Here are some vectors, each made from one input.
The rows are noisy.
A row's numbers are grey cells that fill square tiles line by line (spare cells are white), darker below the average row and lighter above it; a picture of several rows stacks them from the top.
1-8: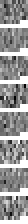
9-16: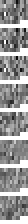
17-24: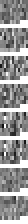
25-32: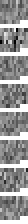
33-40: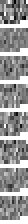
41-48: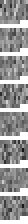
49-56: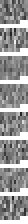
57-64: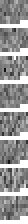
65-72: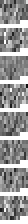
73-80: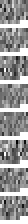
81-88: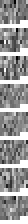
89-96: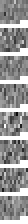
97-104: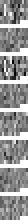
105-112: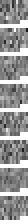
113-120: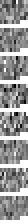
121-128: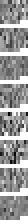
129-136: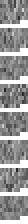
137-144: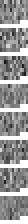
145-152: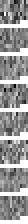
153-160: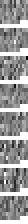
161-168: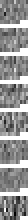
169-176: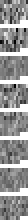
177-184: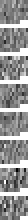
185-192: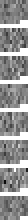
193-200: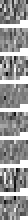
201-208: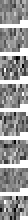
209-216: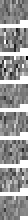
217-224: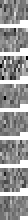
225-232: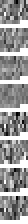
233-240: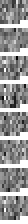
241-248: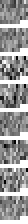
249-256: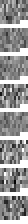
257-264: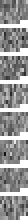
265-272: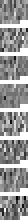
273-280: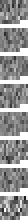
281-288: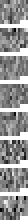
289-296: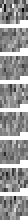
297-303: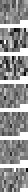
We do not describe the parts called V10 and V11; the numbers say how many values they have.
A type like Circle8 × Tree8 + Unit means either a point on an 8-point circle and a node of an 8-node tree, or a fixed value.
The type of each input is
((Bool × Bool × Bool × Bool + V10) × V11 + Line3 × Line8) × Line6.
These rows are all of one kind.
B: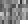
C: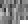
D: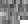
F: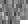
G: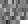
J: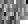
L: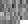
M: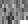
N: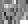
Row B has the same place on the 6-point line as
C, D and L.
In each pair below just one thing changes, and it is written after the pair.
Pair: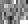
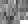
the value of V10
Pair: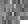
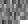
the value of V10
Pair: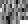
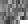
the value of V11
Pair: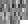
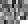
the value of V11
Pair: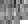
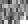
the place on the 6-point line
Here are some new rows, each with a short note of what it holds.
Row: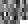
a point on a 3-point line, a point on a 6-point line and a point on an 8-point line
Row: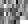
a point on a 3-point line, a point on a 6-point line and a point on an 8-point line
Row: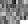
a point on a 6-point line, a value of V10 and a value of V11
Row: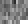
a point on a 6-point line, four true/false values and a value of V11
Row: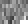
a point on a 6-point line, a value of V10 and a value of V11
